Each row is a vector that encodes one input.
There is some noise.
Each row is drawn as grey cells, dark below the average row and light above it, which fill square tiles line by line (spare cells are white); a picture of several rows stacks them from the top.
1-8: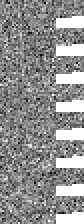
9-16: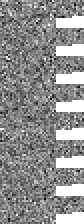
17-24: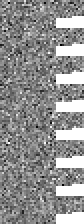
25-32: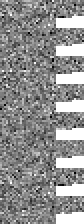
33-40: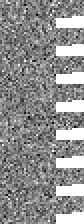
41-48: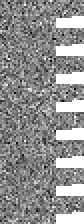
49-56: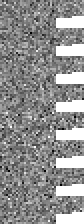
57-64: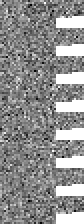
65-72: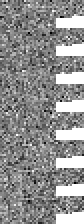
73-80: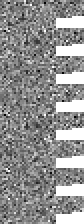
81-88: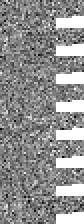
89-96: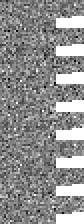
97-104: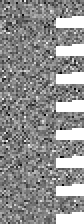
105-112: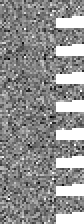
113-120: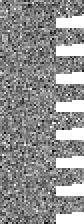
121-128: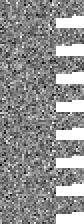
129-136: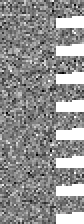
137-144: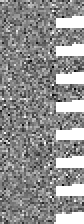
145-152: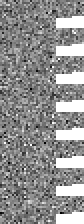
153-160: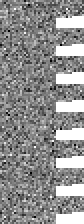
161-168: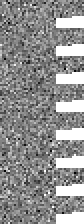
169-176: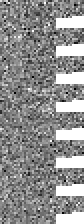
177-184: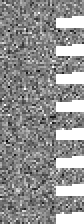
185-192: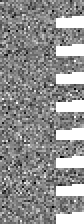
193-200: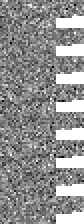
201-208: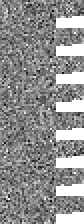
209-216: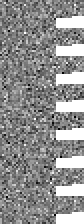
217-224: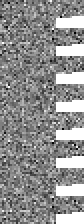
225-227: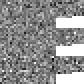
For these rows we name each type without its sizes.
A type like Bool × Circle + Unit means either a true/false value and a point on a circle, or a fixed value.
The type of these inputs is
Line × (Tree + Unit).
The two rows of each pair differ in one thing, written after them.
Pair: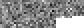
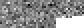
the node of the tree
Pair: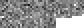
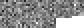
the node of the tree
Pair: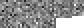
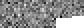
the place on the line
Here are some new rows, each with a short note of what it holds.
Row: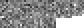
a point on a line and a node of a tree
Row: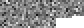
a point on a line
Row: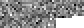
a point on a line
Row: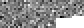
a point on a line
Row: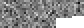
a point on a line and a node of a tree
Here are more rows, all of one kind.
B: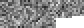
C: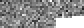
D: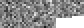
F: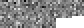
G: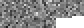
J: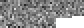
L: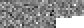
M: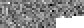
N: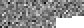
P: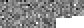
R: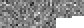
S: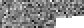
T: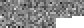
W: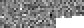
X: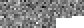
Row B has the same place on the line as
F, J, T and X.
